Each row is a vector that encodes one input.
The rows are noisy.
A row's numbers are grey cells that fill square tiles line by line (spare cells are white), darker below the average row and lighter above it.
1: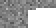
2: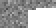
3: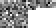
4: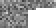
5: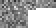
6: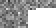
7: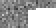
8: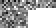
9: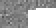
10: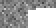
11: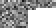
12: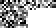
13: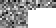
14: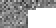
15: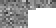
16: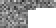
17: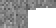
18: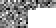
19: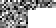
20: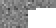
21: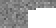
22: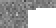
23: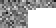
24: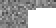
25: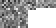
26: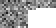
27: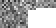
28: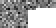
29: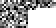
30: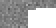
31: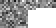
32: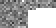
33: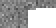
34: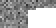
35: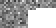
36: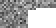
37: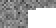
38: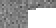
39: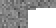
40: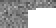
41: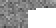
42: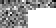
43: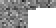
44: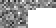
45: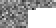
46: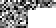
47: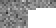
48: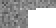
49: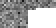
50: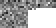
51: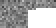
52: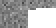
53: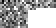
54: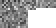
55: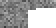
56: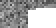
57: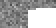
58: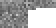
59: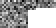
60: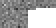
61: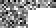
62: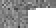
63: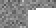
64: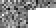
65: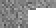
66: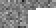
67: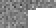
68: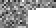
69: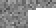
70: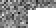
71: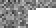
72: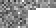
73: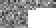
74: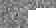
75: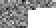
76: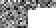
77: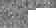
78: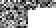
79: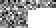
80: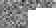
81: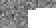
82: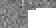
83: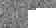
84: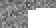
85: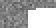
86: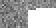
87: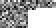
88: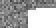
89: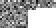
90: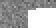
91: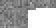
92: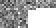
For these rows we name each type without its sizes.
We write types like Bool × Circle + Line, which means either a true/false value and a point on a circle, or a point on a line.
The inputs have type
List(Circle).
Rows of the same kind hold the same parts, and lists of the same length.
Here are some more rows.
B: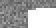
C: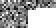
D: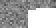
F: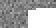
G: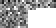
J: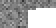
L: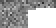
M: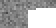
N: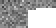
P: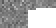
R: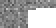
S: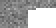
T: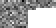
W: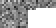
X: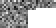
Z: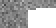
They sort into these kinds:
B, R, X
C, D, M, N, P, S, Z
F, J, T, W
G, L

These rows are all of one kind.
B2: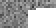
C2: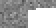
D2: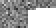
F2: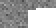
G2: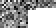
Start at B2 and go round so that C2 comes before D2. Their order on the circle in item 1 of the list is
B2, F2, C2, G2, D2.
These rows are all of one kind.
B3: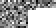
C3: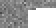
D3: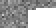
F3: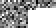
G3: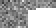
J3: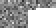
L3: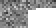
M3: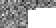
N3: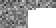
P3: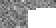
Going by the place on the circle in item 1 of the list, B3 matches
G3, J3 and P3.
